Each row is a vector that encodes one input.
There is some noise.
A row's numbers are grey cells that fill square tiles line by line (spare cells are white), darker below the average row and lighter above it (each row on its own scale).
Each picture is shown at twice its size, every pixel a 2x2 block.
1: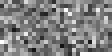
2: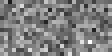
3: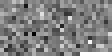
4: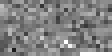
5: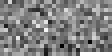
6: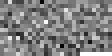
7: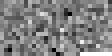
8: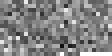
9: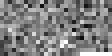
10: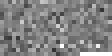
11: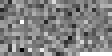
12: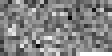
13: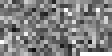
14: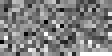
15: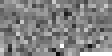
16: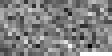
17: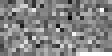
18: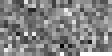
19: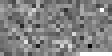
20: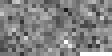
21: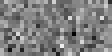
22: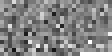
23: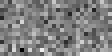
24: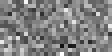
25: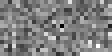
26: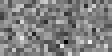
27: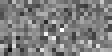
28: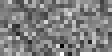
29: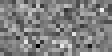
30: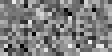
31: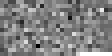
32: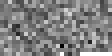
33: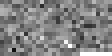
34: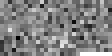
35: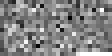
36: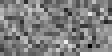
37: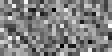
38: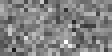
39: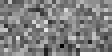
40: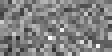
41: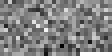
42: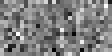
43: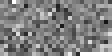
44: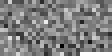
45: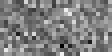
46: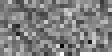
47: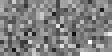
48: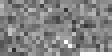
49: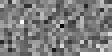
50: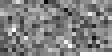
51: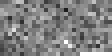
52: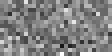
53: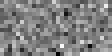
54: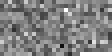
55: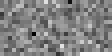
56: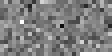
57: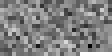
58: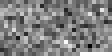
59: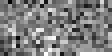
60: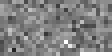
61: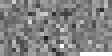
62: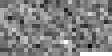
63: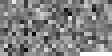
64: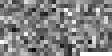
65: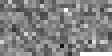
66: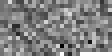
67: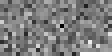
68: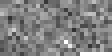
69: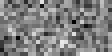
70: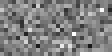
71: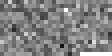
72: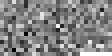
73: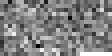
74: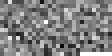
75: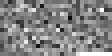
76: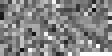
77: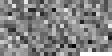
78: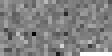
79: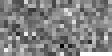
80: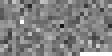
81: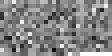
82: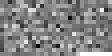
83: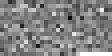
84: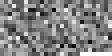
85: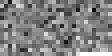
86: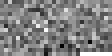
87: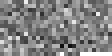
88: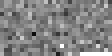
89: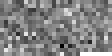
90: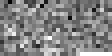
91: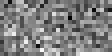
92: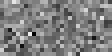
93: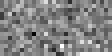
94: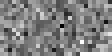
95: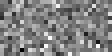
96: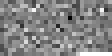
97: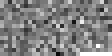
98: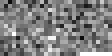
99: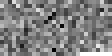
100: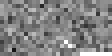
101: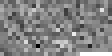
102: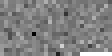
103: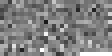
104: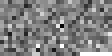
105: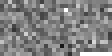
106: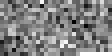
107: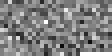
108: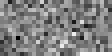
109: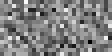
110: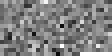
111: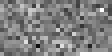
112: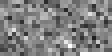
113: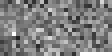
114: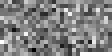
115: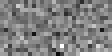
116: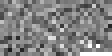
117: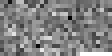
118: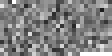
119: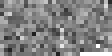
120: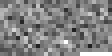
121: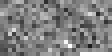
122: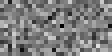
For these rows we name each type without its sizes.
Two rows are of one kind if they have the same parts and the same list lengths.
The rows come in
3 kinds.
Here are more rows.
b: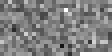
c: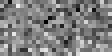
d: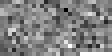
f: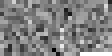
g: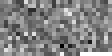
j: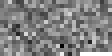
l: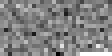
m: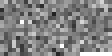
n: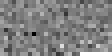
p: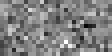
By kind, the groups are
b, g, j
c, f, l, m, n
d, p

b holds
a node of a tree.
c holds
a point on each of two circles and a true/false value.
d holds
a point on a circle.
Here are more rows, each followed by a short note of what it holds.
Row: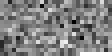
a point on a circle
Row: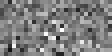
a point on each of two circles and a true/false value
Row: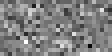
a point on a circle
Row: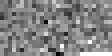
a point on each of two circles and a true/false value
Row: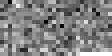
a point on each of two circles and a true/false value
